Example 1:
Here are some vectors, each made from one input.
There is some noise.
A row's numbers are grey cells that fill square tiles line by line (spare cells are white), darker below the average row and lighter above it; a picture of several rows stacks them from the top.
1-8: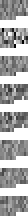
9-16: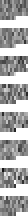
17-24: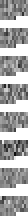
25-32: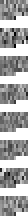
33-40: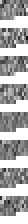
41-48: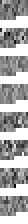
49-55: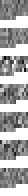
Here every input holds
three true/false values.
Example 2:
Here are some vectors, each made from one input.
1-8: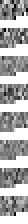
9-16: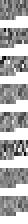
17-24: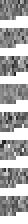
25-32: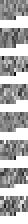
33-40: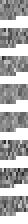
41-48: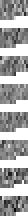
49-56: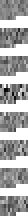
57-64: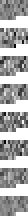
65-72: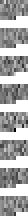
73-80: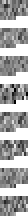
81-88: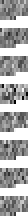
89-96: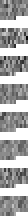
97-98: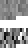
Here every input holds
three true/false values.
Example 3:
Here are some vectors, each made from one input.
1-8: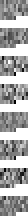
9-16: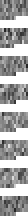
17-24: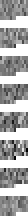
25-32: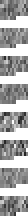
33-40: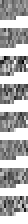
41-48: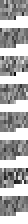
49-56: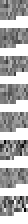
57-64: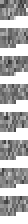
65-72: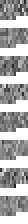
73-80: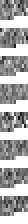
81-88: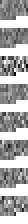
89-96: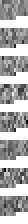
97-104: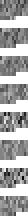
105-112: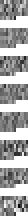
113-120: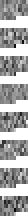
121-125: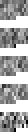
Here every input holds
three true/false values.
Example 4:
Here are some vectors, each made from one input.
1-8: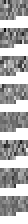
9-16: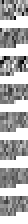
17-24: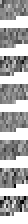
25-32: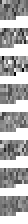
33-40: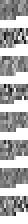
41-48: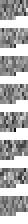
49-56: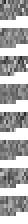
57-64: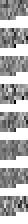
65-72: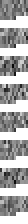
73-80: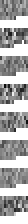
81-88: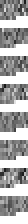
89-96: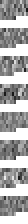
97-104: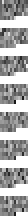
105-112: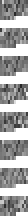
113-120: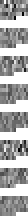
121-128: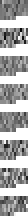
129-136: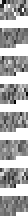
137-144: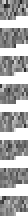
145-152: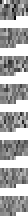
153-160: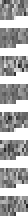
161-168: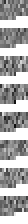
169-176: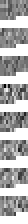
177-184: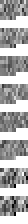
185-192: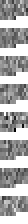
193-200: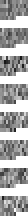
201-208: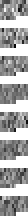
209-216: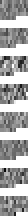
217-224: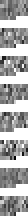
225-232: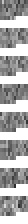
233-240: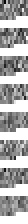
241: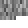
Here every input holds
three true/false values.
